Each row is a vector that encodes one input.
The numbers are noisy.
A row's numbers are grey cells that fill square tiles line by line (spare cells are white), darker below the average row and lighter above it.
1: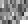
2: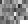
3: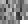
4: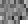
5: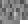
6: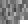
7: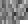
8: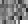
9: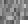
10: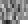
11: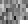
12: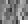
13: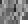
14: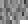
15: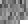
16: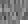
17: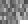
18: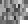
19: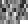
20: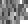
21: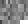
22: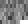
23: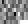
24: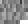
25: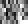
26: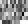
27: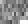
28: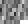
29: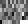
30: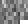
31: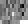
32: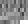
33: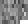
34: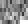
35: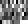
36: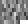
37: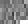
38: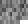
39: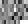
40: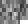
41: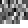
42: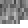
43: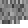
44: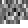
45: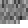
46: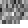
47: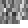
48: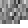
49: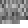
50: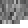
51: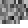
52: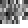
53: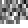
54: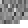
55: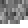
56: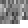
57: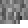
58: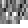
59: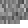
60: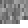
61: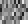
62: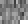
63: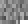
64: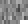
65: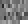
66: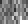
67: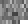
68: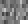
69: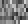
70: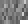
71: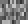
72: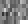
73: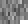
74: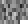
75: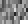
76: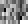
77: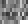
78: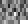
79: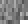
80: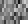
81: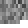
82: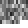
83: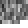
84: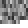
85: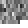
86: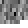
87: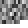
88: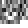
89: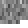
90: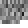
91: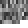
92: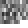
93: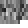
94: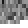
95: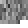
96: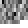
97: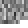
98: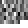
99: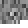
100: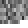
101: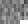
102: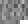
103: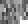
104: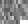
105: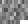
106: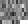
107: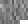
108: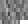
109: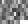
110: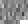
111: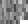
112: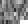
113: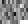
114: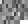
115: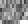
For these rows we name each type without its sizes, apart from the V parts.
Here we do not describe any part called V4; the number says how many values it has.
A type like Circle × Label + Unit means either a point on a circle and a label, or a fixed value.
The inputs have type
Bool × (Line + V4).
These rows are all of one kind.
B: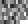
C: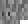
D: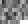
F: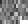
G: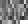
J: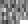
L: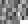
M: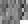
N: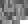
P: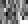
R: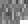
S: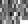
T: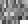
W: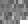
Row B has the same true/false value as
C, G, J and T.
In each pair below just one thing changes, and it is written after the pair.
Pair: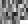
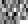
the value of V4
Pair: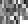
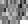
the value of V4
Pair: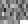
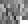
the true/false value
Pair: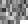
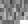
the value of V4
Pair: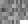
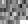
the value of V4
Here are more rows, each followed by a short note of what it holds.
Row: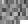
a true/false value and a value of V4
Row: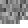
a true/false value and a value of V4
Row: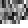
a point on a line and a true/false value
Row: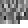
a point on a line and a true/false value
